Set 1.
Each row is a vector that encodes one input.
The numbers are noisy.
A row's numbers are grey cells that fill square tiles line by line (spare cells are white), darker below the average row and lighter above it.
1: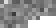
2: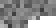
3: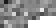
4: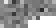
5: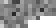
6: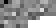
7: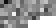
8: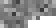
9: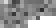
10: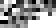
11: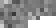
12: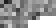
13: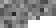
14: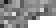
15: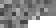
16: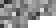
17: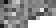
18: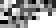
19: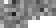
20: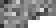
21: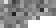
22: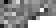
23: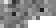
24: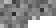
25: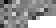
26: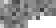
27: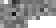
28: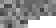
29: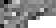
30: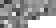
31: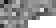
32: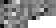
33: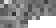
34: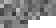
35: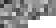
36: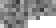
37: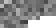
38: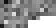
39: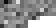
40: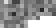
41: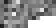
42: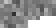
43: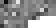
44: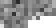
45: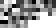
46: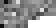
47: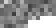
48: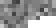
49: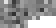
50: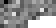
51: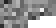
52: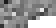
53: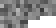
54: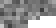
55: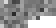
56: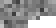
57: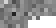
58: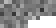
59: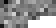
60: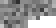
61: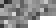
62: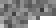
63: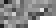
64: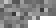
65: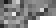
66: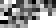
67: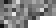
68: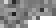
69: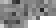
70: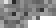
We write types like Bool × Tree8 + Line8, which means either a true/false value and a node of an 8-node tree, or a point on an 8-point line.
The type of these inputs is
List2(Line4).
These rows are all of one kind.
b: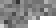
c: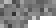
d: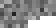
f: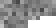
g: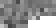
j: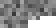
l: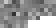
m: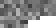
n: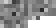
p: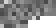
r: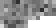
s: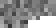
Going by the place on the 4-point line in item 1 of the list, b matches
f, g and l.
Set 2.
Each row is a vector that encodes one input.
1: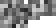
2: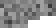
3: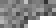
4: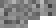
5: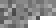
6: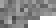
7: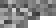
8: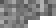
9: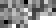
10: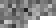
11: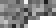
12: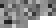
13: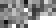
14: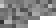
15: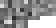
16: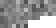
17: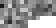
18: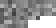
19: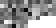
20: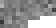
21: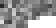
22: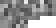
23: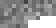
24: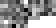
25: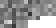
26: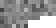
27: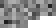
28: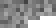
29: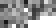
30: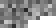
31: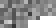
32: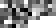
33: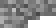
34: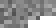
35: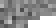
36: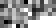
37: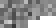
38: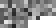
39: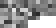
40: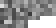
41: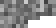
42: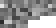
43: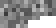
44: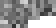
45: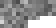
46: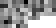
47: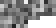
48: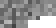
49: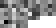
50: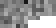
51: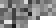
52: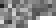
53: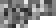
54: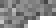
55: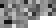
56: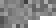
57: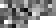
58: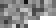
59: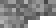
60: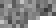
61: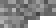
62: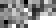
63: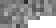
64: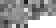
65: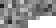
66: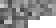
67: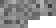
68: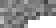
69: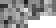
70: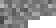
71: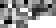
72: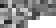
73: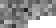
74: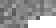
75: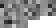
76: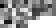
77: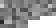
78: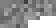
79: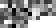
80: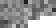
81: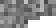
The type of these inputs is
Bool × Bool × Bool + Line7.
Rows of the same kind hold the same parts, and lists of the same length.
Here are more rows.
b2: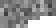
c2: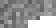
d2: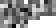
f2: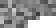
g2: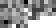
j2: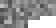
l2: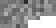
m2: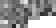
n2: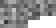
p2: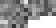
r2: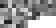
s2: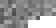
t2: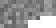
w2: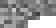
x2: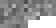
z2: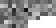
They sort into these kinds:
b2, d2, f2, m2, n2, p2, r2, w2
c2, g2, j2, l2, s2, t2, x2, z2

